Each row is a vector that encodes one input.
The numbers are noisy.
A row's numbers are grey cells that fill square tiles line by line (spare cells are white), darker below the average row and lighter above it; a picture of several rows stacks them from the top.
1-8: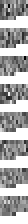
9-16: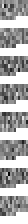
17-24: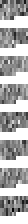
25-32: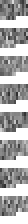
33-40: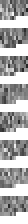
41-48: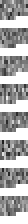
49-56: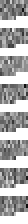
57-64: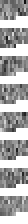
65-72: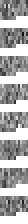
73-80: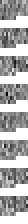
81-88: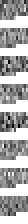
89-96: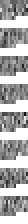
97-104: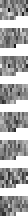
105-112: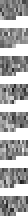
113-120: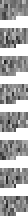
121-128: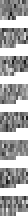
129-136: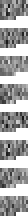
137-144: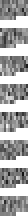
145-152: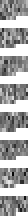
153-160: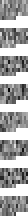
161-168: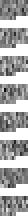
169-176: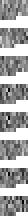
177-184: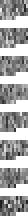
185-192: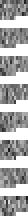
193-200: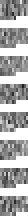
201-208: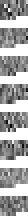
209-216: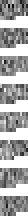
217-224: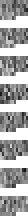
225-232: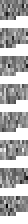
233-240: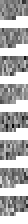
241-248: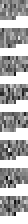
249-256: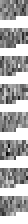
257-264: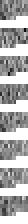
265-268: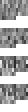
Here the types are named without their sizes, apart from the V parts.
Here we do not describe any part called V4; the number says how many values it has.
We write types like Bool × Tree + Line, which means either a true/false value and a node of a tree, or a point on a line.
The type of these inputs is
(Bool × Circle + Unit) × Label + V4 × V4 × V4.
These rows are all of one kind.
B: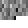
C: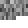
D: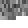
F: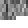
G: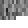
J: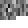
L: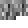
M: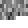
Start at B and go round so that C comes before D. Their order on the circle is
B, F, C, M, J, D, G, L.
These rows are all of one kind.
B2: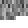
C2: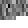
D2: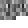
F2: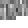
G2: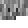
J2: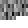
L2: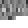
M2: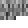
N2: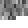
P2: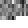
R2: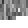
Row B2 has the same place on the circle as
C2, D2 and L2.
